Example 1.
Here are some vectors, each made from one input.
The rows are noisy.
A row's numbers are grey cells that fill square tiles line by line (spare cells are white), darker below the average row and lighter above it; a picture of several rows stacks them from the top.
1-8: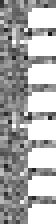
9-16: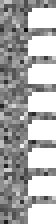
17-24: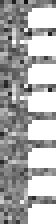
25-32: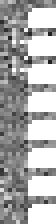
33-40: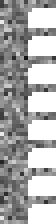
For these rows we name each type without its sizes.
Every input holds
either a fixed value, or a node of a tree.
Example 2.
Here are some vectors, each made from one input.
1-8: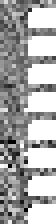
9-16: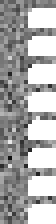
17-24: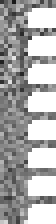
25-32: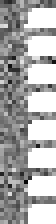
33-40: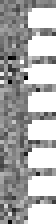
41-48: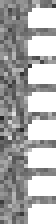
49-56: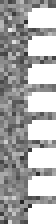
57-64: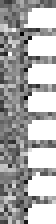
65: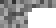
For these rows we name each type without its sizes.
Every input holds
a label.
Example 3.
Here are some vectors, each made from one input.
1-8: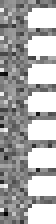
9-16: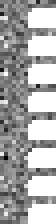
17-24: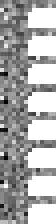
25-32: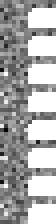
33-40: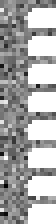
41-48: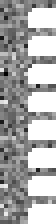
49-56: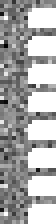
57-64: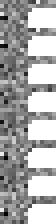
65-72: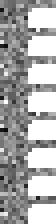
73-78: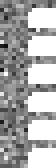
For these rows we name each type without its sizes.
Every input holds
three true/false values.
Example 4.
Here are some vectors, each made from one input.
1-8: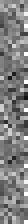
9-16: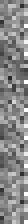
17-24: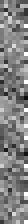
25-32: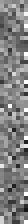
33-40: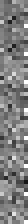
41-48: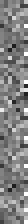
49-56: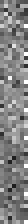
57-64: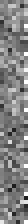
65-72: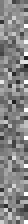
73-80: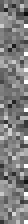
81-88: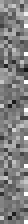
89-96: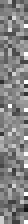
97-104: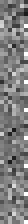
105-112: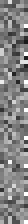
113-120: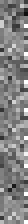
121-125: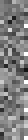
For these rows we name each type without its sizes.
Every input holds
four true/false values.
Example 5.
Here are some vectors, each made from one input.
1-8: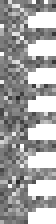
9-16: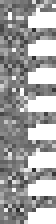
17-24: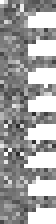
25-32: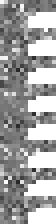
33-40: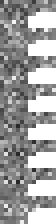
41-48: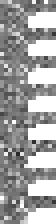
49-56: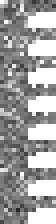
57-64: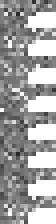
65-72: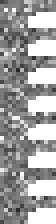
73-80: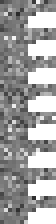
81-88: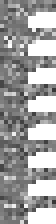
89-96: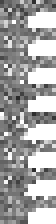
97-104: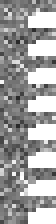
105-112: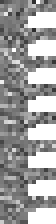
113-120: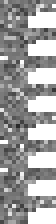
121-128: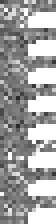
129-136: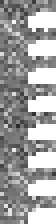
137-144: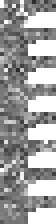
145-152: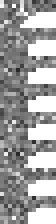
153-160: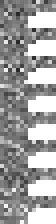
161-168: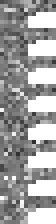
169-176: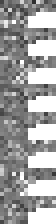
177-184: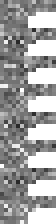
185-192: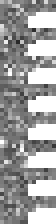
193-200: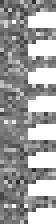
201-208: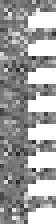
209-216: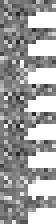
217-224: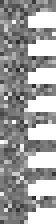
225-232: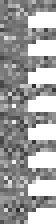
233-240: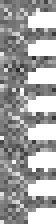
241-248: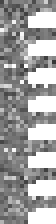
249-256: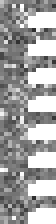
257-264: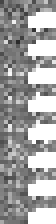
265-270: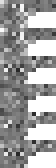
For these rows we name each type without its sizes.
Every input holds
a node of a tree.
